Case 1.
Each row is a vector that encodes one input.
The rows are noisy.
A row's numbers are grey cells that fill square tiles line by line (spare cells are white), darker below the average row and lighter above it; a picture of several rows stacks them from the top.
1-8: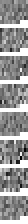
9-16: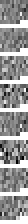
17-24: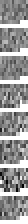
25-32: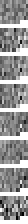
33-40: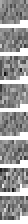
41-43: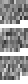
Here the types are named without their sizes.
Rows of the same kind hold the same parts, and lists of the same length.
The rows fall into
3 kinds.
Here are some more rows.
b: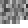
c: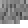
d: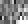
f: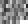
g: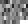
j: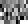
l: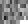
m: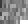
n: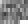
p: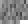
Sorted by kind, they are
b, c, f, g, n, p
d, l, m
j

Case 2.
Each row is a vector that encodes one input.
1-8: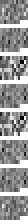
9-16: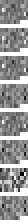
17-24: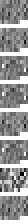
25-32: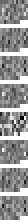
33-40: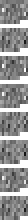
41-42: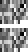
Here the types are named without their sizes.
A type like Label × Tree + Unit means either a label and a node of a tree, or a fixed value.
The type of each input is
List(Line).
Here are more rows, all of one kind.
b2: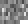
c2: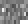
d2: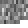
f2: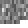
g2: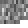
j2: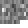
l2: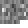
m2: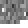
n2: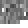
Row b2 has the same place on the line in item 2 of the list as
j2 and l2.
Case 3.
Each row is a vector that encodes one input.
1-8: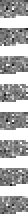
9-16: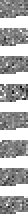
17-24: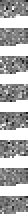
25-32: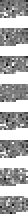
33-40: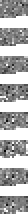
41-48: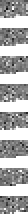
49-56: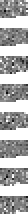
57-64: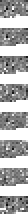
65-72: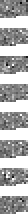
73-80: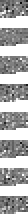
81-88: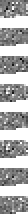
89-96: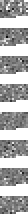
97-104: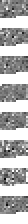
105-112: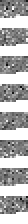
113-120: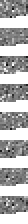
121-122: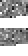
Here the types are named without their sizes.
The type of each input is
(Circle + Unit) × Line.
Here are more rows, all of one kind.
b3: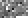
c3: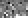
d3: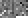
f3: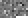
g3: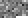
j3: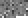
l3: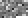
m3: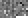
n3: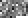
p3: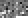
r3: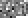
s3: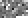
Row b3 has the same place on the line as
g3, l3 and s3.
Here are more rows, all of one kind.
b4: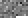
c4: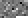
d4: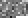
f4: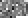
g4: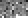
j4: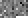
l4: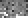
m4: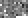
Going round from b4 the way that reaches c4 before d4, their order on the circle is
b4, g4, j4, c4, f4, l4, d4, m4.
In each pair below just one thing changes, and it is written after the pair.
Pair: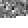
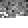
the place on the line
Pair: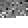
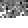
the place on the circle
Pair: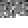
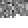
the place on the circle
